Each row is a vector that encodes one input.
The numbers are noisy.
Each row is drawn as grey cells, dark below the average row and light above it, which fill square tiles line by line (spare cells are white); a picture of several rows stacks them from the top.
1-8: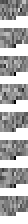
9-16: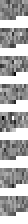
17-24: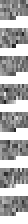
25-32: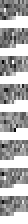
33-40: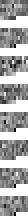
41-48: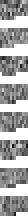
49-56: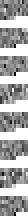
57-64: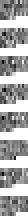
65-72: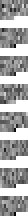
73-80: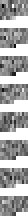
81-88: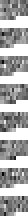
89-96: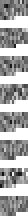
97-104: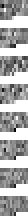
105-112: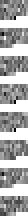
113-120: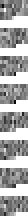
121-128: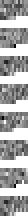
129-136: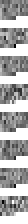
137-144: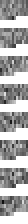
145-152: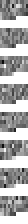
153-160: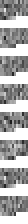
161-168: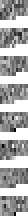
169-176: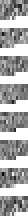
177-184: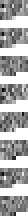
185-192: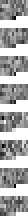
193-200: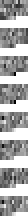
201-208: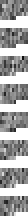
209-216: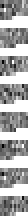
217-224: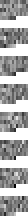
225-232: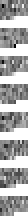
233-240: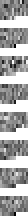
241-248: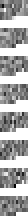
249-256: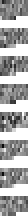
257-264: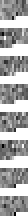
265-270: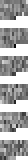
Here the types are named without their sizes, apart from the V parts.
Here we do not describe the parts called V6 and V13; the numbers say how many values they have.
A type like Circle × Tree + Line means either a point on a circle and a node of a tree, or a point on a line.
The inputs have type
Bool × V6 + Circle × V13 + Unit.
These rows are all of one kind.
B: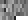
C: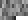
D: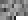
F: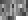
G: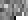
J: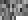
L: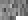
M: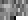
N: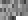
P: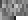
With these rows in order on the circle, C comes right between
F and L.
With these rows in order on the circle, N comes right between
B and M.
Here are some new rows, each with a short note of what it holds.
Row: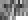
a true/false value and a value of V6
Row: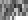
a fixed value
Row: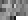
a point on a circle and a value of V13
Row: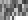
a fixed value
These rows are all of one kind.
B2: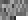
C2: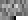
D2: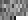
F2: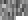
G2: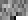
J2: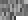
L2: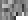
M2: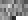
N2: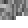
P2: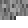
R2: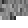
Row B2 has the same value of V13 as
D2, G2 and P2.
